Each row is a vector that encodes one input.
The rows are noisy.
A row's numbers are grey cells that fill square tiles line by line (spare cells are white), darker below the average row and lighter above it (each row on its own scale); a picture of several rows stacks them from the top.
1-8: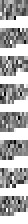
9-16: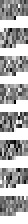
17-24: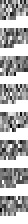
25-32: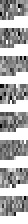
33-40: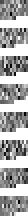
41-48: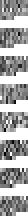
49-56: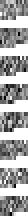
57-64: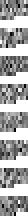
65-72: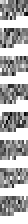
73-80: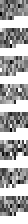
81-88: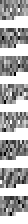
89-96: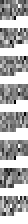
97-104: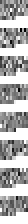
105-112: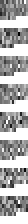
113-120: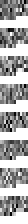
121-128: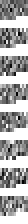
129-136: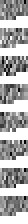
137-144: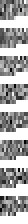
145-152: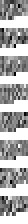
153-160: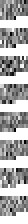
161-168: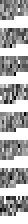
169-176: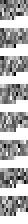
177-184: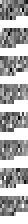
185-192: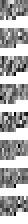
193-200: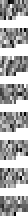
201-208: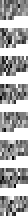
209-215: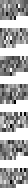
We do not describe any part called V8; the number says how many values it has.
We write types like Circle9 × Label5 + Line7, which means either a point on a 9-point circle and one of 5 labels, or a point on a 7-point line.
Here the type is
(Bool × Line4 + V8) × (Label9 + Line5).
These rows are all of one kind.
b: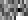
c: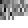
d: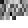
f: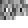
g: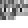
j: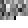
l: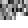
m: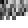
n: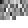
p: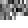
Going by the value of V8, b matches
f, l, m and p.
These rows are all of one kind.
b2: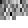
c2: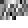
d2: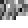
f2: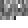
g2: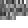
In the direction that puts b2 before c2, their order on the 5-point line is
f2, b2, g2, d2, c2.
